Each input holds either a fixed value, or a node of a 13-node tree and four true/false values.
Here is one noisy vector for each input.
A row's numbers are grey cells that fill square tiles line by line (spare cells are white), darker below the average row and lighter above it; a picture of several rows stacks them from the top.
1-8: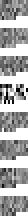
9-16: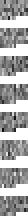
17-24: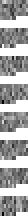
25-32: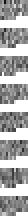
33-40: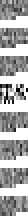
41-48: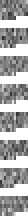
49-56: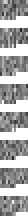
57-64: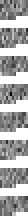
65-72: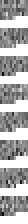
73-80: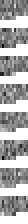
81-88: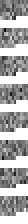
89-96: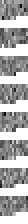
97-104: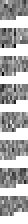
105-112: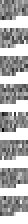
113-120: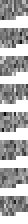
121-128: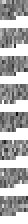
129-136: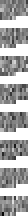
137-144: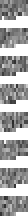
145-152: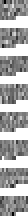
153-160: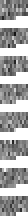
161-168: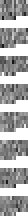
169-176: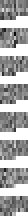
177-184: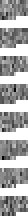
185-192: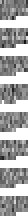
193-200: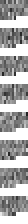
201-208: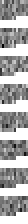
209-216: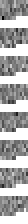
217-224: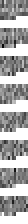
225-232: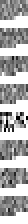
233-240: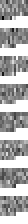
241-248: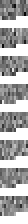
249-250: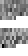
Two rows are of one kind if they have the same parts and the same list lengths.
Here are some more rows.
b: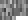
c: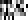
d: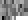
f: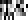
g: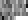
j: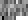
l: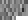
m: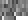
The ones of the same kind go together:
b, d, g, j, l, m
c, f

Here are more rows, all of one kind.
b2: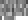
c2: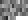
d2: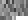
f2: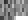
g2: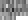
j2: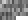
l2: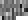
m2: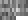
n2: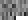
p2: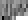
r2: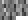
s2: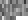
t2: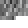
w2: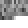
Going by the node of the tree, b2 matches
r2, s2, t2 and w2.
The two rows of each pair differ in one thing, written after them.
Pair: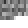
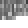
one of the four true/false values
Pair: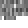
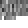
the node of the tree
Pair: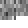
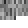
one of the four true/false values
